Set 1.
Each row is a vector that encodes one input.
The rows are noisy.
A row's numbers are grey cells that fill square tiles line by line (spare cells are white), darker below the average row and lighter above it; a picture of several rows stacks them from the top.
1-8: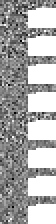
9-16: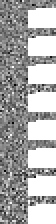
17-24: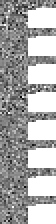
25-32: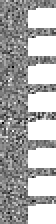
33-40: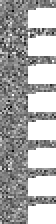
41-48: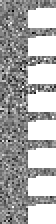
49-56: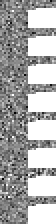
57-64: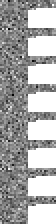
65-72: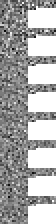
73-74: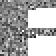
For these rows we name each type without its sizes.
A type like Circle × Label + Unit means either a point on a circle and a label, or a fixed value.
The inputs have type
Bool × Bool × Bool × Bool + Tree.
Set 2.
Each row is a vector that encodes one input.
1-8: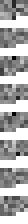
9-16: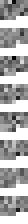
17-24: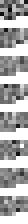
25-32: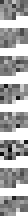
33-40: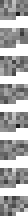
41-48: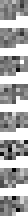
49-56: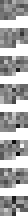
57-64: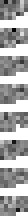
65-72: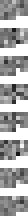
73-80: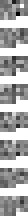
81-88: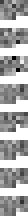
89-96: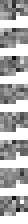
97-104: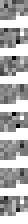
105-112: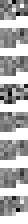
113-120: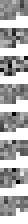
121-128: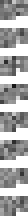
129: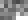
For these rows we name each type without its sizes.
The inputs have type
List(Line).
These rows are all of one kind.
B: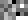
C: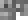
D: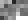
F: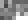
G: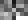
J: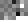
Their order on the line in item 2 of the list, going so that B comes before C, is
G, B, D, J, C, F.
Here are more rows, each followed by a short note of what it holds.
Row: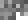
a list of two items
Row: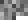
a list of one item
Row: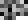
the empty list
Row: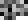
the empty list
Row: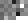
a list of two items
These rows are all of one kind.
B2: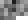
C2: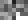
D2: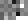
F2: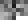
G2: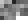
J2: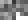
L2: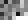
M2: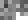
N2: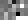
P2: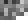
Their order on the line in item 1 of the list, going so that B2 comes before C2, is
N2, D2, L2, P2, B2, G2, M2, J2, C2, F2.
